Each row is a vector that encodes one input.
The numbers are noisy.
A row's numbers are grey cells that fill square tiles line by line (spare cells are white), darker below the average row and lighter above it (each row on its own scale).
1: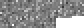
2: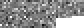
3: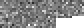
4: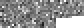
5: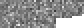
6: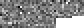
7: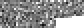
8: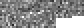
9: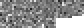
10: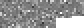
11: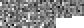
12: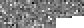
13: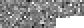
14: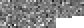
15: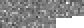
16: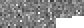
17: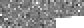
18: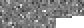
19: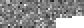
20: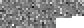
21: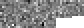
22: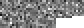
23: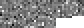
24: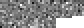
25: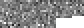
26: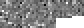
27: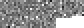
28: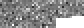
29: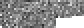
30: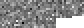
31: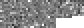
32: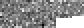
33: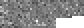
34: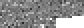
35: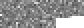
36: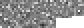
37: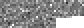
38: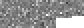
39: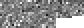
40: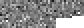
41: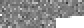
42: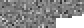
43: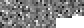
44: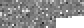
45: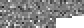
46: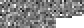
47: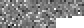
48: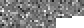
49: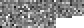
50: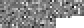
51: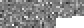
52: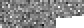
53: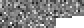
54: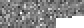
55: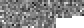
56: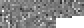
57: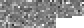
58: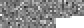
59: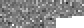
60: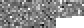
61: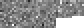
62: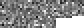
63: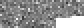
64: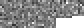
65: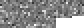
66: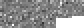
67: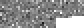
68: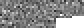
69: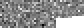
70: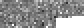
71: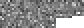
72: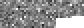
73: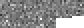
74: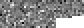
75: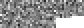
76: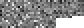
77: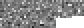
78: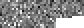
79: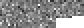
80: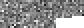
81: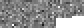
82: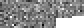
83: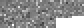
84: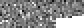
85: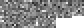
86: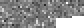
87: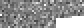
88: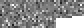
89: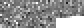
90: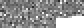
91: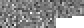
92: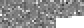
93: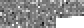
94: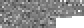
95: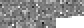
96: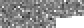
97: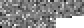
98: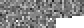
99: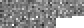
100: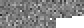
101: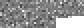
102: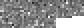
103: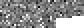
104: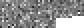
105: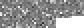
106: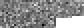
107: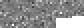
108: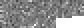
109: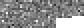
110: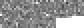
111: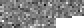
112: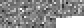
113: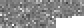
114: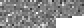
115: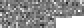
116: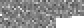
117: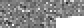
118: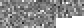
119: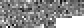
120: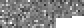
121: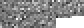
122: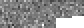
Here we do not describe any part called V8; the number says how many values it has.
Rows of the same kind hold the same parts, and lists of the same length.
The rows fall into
2 kinds.
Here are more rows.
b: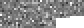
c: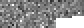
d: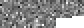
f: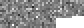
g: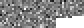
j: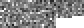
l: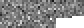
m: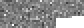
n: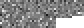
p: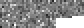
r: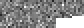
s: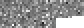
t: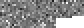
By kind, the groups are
b, f, m, s
c, d, g, j, l, n, p, r, t

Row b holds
a point on a 7-point line.
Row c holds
a true/false value and a value of V8.
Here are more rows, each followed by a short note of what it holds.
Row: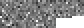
a true/false value and a value of V8
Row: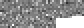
a point on a 7-point line
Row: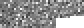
a point on a 7-point line
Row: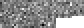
a point on a 7-point line
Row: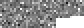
a point on a 7-point line
